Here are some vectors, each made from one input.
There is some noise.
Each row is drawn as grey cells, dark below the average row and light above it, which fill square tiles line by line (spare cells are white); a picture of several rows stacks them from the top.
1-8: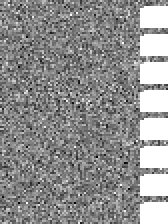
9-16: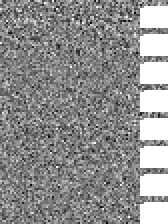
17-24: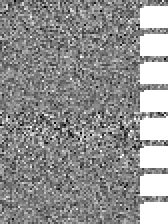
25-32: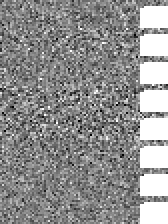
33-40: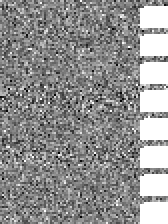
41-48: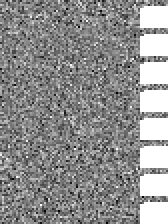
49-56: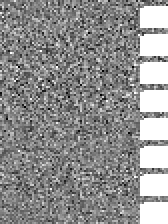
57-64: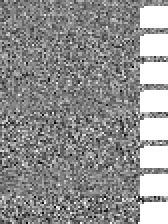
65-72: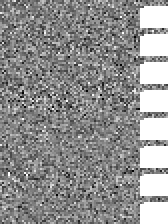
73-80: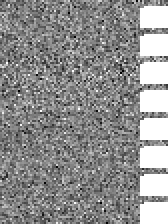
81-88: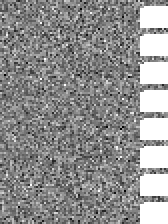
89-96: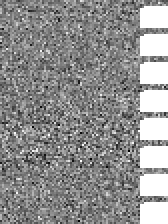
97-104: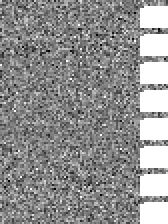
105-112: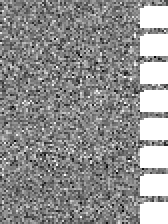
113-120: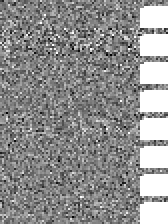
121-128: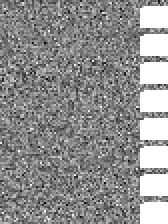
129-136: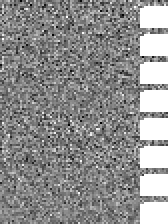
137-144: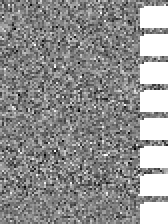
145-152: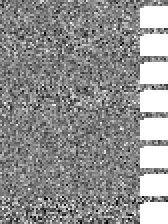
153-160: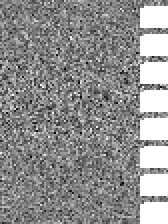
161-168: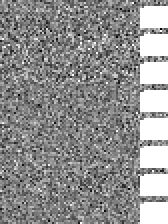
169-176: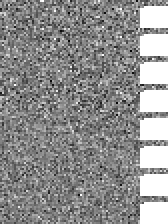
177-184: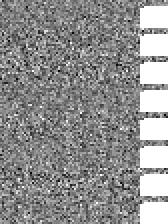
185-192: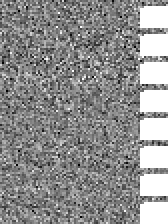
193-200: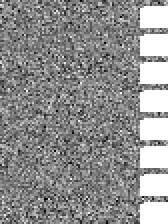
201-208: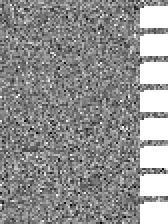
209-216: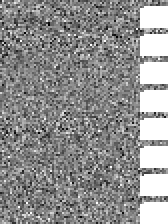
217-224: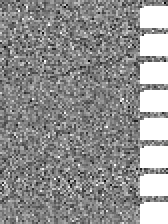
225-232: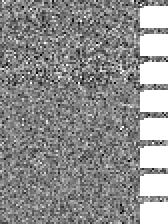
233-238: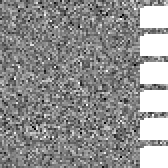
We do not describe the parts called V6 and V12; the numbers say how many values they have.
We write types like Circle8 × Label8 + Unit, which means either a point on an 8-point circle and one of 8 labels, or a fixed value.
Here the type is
(Label11 × V6 + Line8) × V12.
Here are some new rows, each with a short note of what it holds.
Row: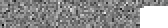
a point on an 8-point line and a value of V12
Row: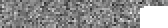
a point on an 8-point line and a value of V12
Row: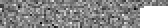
one of 11 labels, a value of V6 and a value of V12
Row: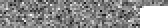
a point on an 8-point line and a value of V12
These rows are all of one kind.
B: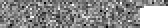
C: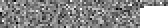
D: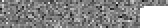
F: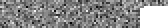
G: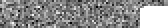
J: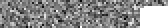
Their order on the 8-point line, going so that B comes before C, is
F, G, D, B, C, J.
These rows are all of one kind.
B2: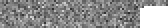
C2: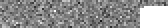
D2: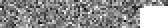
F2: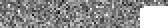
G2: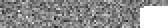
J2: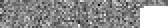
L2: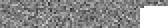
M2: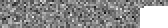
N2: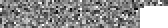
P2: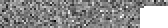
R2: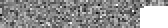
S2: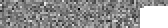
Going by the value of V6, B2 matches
C2, L2 and N2.
